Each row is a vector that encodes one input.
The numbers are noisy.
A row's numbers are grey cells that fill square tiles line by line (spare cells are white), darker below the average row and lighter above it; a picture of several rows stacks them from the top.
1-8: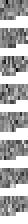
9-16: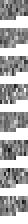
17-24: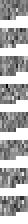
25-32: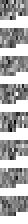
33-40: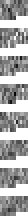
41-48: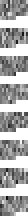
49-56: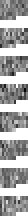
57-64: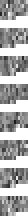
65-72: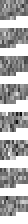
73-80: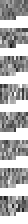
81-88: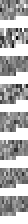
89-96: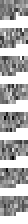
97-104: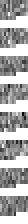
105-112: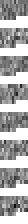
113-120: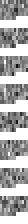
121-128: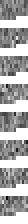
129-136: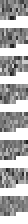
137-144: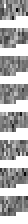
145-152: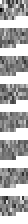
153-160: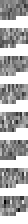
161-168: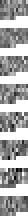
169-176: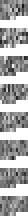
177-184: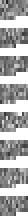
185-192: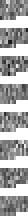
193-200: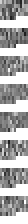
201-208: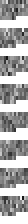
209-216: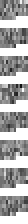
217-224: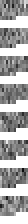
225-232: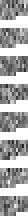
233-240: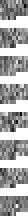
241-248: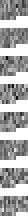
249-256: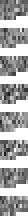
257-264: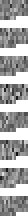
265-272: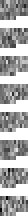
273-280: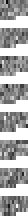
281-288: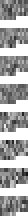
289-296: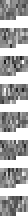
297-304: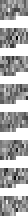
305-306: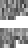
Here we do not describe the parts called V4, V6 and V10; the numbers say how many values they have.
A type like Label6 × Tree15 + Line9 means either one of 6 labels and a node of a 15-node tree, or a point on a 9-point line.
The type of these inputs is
(Bool × V10 + Line8 × V4) × (Line7 + V6).
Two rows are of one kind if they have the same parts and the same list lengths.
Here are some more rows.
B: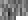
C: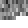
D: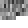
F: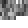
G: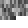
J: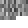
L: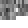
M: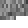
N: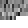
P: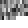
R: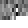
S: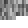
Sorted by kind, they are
B, G, M
C, D, N, S
F, L, R
J, P

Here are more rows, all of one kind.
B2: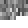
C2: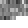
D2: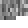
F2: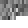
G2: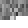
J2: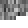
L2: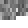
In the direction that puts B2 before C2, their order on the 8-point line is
J2, L2, B2, C2, G2, F2, D2.
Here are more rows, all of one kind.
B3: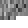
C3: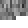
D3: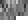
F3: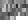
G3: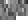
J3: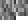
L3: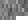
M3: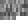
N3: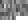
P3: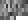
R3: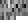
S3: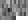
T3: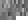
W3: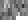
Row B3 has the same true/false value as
D3, L3 and N3.
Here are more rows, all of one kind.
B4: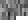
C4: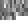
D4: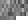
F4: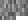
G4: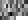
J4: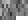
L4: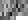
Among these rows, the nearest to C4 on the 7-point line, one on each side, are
D4 and J4.
